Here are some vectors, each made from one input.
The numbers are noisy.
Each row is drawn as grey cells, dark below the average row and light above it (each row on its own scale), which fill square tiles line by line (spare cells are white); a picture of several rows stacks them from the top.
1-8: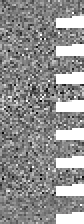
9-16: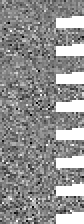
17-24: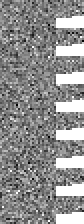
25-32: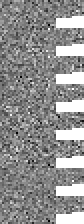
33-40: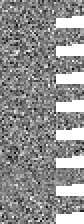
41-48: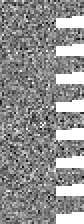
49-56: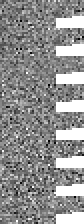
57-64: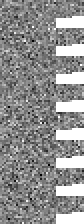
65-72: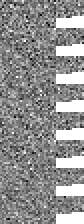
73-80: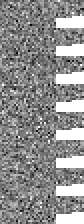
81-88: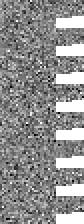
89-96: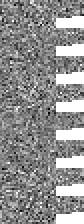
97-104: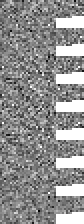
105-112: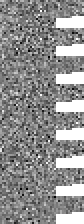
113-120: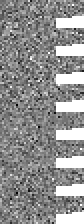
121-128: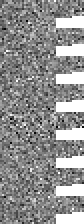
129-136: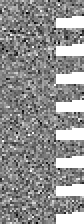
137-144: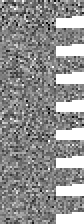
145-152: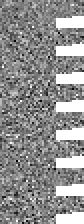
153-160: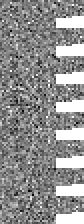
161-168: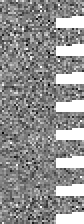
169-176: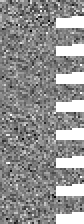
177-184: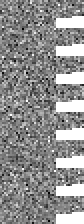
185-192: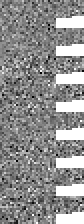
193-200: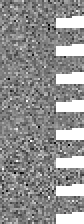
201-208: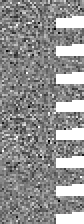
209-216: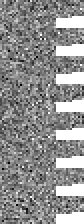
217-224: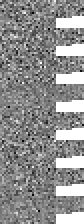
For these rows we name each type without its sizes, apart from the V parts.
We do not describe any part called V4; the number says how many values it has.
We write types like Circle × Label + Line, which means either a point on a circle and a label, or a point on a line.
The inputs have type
Tree × (Tree + Unit) × V4.
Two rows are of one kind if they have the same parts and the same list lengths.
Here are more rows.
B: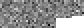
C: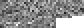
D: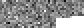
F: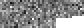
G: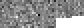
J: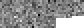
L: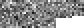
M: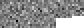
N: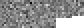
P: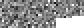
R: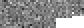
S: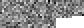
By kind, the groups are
B, D, F, G, J, N, S
C, L, M, P, R

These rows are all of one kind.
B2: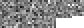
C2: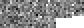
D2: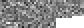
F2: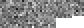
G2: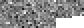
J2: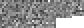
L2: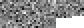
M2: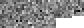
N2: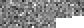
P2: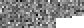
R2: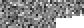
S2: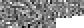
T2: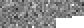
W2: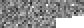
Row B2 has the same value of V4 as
D2, G2, L2 and S2.
